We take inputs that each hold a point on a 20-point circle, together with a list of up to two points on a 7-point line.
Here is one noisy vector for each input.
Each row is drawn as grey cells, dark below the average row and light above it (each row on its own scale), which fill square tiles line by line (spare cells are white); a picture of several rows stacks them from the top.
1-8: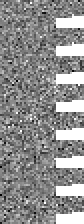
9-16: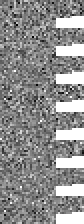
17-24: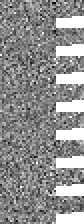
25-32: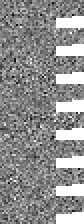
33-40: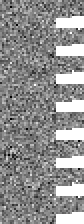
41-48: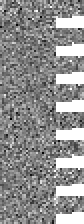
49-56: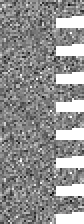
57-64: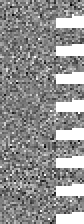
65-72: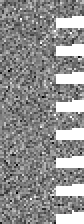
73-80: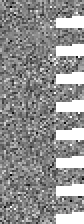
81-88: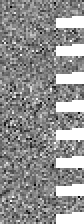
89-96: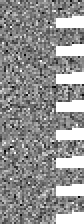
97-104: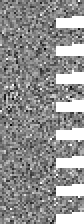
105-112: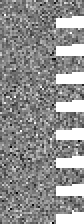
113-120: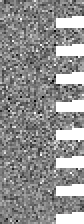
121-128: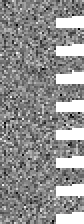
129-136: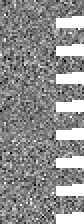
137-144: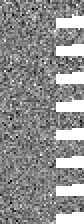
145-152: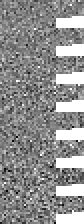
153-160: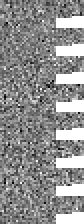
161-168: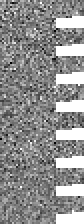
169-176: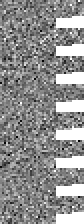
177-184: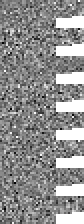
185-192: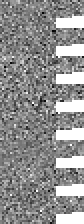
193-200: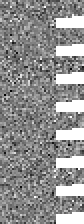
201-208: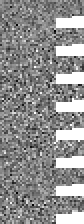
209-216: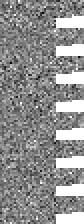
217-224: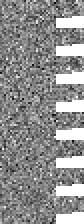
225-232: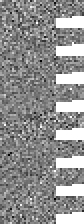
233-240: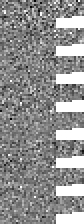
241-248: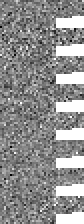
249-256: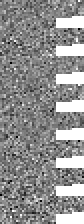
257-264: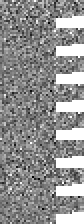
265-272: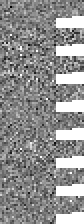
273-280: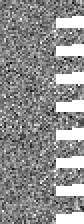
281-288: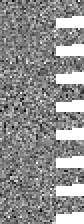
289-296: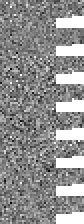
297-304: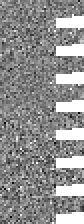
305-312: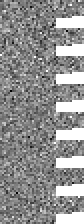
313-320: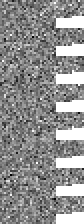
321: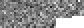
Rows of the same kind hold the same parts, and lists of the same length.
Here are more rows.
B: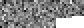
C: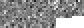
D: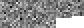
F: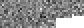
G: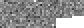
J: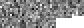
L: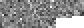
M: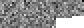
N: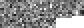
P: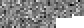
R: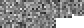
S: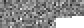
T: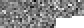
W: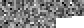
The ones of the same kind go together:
B, G, R, S, W
C, T
D, F, J, L, M, N, P

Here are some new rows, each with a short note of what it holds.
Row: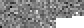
a point on a 20-point circle, together with a list of two items
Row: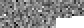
a point on a 20-point circle, together with a list of two items
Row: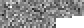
a point on a 20-point circle, together with a list of one item
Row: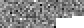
a point on a 20-point circle, together with a list of one item
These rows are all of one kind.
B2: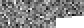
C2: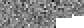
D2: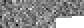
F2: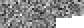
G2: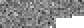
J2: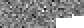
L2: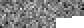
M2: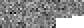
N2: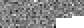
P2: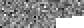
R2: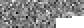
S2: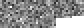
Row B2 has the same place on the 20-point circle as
F2 and S2.
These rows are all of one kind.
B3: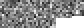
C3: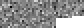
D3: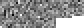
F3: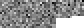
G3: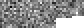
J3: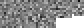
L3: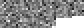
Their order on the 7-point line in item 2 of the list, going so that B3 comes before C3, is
D3, B3, F3, J3, C3, G3, L3.
